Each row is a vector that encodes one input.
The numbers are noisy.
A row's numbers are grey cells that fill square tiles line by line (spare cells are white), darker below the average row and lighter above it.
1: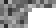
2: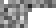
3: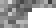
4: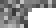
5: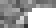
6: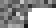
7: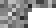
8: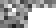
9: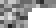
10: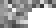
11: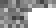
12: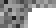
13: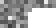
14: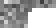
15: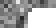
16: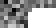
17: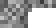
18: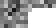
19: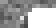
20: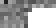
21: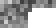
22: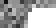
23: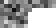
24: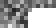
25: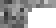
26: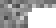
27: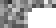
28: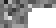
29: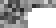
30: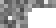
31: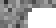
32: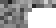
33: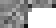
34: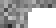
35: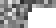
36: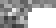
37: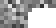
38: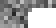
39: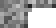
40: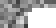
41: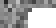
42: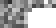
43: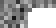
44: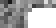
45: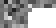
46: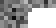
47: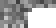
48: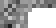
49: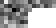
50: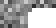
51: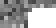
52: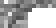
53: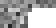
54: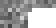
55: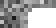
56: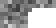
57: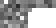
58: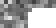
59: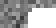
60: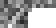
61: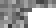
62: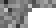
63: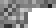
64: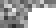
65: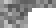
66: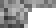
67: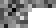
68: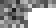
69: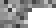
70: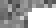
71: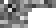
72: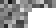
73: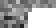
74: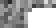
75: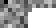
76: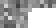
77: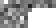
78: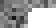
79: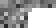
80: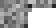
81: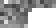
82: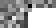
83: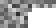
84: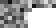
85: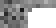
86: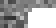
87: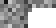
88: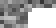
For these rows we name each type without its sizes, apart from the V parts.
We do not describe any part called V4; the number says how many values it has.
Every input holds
a label, together with either a point on a line, or a value of V4.
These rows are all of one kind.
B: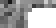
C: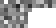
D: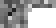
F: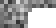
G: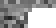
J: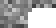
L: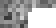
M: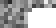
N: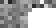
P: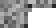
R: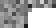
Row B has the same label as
F, J, M and N.
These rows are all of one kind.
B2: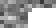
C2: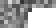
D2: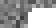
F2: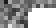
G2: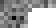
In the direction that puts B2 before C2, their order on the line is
G2, B2, D2, F2, C2.
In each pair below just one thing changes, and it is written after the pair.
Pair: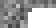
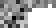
the place on the line
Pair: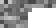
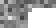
the place on the line
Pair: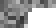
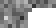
the label
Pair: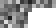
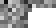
the label
